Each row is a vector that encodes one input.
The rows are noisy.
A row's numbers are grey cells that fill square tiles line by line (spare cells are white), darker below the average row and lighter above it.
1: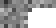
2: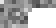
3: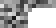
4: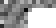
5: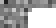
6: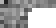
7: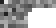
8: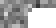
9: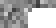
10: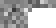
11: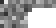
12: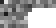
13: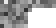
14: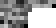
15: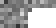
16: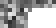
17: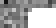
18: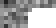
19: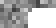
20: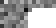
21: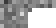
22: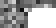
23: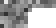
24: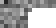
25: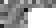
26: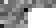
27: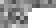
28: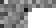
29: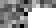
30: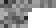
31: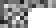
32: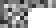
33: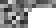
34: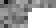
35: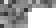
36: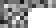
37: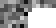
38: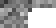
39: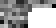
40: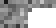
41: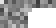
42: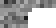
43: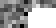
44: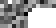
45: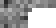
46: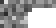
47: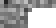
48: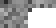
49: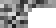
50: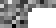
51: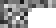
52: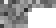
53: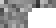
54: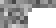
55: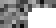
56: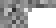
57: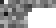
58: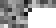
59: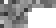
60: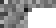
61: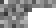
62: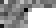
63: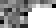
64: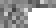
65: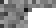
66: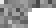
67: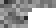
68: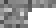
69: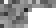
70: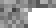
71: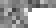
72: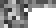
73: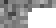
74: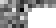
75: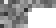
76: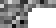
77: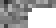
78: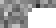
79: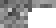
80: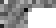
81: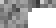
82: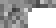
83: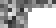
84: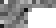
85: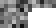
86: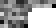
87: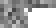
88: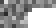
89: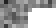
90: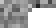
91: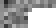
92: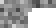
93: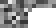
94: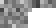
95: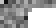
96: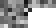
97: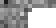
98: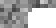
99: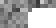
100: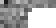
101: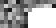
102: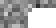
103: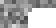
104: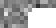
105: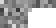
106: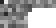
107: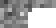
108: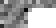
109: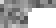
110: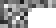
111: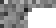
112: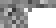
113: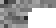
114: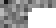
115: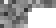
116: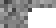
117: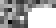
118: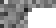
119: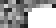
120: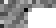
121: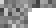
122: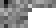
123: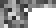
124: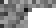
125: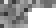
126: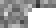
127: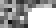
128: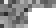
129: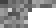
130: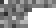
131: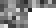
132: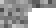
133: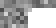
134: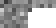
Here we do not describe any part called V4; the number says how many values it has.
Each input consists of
either two values of V4, or a list of up to three points on a 5-point line.
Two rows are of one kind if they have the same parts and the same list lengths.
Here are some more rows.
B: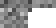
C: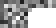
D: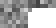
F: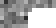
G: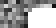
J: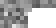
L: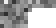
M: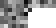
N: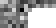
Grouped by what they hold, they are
B, F
C
D, J
G, M, N
L

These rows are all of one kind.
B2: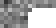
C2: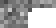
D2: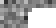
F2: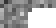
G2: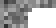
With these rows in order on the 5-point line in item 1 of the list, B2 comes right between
F2 and G2.
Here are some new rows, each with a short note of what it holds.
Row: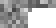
a list of two items
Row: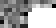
two values of V4
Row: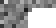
a list of one item
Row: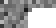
a list of one item
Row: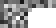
the empty list
